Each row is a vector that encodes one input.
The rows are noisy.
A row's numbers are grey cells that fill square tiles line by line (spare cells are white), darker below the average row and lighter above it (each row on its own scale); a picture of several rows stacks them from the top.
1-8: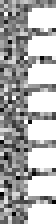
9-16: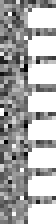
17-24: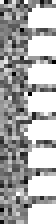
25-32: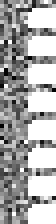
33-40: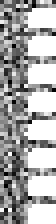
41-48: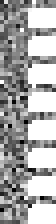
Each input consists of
a point on a 4-point line, a point on a 7-point line and a true/false value.
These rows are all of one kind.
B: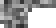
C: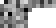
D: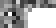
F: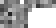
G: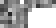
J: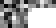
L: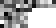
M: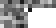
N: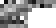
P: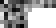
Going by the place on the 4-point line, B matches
C, F, G and N.
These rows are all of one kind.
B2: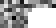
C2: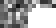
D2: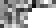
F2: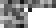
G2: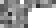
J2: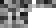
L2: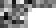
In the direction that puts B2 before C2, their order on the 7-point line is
B2, C2, J2, G2, F2, D2, L2.
